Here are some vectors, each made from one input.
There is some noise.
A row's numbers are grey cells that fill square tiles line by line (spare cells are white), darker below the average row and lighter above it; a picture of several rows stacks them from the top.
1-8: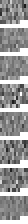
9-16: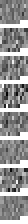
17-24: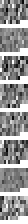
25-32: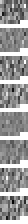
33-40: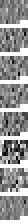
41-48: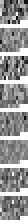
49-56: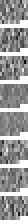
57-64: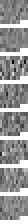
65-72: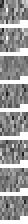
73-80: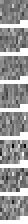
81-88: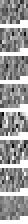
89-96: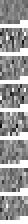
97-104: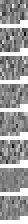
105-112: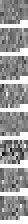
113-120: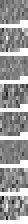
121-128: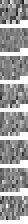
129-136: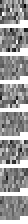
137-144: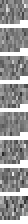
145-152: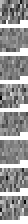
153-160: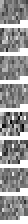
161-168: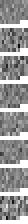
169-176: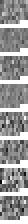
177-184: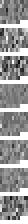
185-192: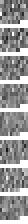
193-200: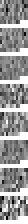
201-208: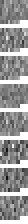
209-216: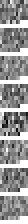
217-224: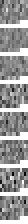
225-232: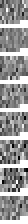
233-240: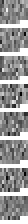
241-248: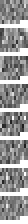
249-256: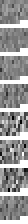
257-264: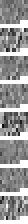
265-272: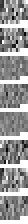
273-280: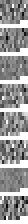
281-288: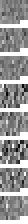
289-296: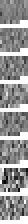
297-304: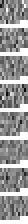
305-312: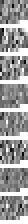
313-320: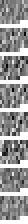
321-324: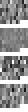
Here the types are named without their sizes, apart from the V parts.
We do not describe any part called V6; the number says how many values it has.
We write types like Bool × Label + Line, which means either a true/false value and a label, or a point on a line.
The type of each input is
List(Line × V6).
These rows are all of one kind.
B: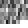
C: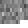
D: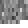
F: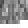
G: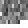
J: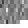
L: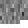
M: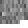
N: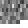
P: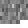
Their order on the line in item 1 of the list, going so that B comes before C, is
F, N, M, P, L, D, J, B, G, C.
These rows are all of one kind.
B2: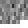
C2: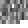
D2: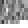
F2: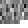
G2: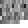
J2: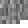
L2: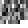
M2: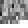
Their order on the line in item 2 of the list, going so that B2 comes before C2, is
B2, J2, F2, G2, M2, L2, C2, D2.
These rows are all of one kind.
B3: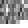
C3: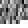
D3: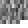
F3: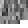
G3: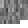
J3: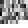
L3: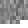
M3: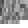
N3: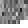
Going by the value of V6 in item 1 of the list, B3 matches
C3, D3 and J3.
